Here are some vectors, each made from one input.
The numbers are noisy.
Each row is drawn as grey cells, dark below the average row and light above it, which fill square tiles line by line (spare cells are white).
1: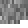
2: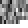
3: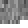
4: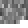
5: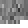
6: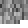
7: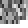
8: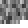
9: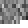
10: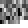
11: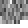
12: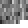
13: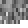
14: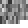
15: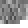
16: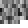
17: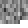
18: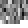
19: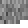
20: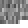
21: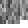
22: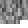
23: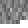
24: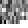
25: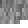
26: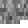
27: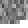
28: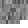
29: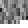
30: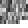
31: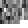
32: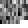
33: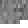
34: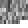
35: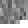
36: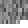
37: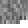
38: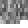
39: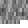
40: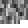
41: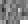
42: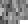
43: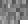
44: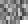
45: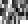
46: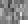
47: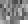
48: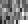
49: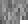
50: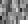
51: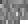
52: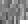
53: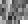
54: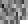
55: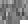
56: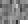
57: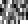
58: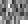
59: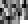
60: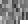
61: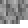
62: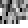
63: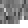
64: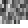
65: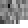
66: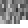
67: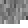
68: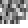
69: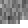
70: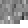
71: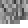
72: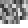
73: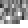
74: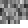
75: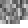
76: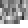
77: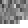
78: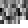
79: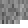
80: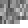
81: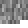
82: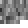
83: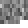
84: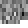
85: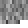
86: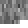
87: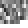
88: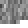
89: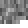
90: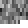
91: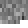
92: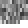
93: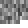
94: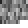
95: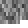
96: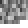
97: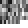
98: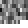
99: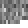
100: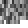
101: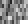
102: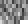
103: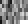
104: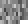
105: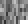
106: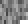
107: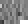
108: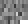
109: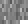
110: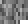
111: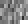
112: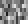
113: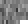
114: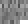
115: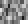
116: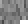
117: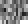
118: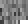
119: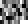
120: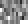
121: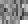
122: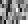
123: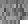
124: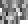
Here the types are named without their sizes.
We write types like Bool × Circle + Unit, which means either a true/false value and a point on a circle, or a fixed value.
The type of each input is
(Bool × Bool × Bool + Unit) × Line.
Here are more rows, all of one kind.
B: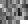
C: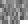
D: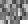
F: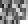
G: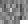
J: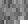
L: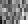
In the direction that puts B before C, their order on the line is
G, B, C, J, F, D, L.
